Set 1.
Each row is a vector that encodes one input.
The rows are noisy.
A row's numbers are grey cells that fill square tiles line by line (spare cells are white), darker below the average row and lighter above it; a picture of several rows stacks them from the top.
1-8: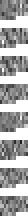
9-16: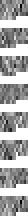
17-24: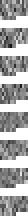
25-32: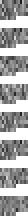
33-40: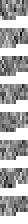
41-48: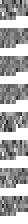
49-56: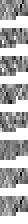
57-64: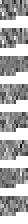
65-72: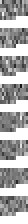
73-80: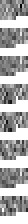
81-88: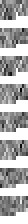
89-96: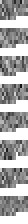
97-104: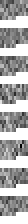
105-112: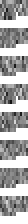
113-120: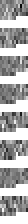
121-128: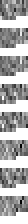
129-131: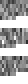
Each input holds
a point on each of two 3-point lines.
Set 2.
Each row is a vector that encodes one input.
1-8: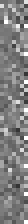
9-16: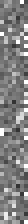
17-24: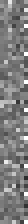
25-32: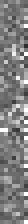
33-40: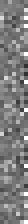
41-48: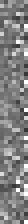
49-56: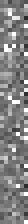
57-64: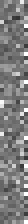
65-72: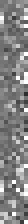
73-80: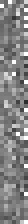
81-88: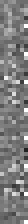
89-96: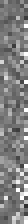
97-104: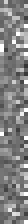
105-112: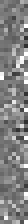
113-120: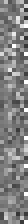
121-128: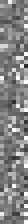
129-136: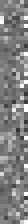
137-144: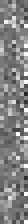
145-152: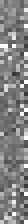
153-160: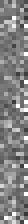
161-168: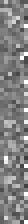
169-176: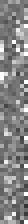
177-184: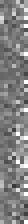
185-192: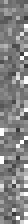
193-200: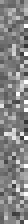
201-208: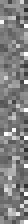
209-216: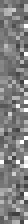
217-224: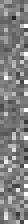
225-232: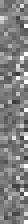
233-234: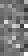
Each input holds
a point on an 18-point circle.
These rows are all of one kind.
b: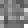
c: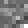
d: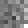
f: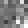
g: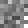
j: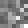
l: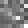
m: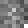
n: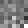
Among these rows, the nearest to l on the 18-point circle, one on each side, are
c and f.
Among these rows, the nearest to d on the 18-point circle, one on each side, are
b and j.
